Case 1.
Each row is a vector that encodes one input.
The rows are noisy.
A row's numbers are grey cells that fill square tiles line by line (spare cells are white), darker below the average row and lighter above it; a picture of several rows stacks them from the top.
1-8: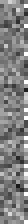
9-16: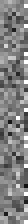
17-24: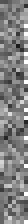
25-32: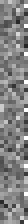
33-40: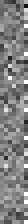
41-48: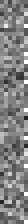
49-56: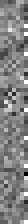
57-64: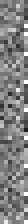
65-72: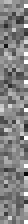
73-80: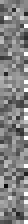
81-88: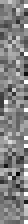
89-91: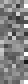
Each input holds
a point on an 8-point line, together with either a fixed value, or four true/false values.
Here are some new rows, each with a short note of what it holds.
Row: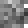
a point on an 8-point line
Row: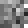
a point on an 8-point line
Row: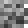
a point on an 8-point line
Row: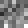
a point on an 8-point line and four true/false values
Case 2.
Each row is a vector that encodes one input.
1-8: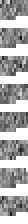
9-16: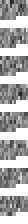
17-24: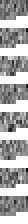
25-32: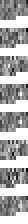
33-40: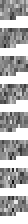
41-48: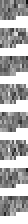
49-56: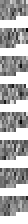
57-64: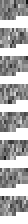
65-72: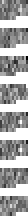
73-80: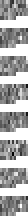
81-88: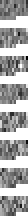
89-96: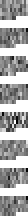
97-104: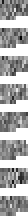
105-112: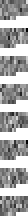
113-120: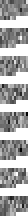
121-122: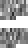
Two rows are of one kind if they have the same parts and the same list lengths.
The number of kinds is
2.
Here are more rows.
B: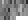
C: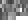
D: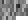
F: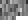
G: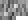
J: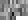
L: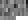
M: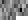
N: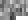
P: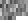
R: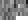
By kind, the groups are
B, C, F, L, R
D, G, J, M, N, P

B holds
three true/false values.
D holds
a node of a 7-node tree and three true/false values.
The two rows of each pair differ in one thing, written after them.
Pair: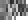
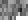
one of the three true/false values
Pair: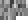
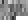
one of the three true/false values
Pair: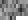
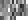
one of the three true/false values
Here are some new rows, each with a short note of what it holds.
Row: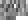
a node of a 7-node tree and three true/false values
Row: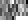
three true/false values
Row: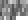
a node of a 7-node tree and three true/false values
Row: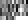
three true/false values
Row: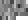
a node of a 7-node tree and three true/false values
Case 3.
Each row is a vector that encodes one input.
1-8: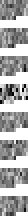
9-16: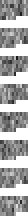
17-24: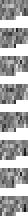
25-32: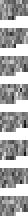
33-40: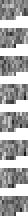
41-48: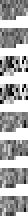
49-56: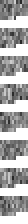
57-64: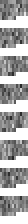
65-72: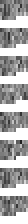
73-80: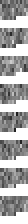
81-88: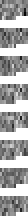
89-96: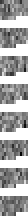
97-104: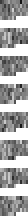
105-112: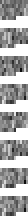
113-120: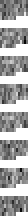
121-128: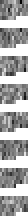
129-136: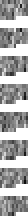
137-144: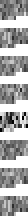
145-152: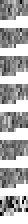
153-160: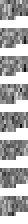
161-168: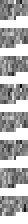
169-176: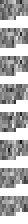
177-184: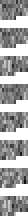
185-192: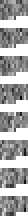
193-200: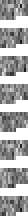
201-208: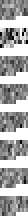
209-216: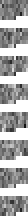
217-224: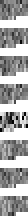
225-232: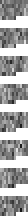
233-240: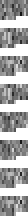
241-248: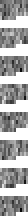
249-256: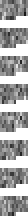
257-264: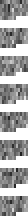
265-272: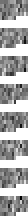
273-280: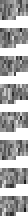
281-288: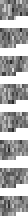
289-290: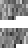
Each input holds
a list of up to two points on a 6-point line.
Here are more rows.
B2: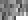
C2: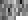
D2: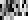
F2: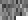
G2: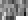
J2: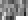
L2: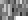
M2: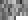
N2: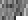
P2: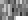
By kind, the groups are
B2, C2, F2, M2, N2
D2
G2, J2, L2, P2

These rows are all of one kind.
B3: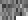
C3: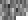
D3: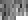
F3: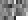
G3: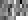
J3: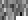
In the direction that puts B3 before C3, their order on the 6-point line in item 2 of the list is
G3, F3, J3, B3, D3, C3.
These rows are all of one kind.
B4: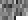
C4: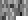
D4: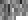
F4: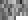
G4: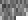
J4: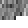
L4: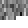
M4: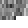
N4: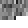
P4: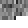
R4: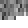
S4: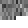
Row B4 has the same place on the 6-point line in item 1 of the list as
G4, N4, P4 and S4.
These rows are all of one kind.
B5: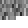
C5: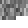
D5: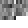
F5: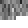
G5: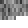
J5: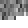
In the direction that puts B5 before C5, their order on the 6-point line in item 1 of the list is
B5, C5, D5, F5, G5, J5.
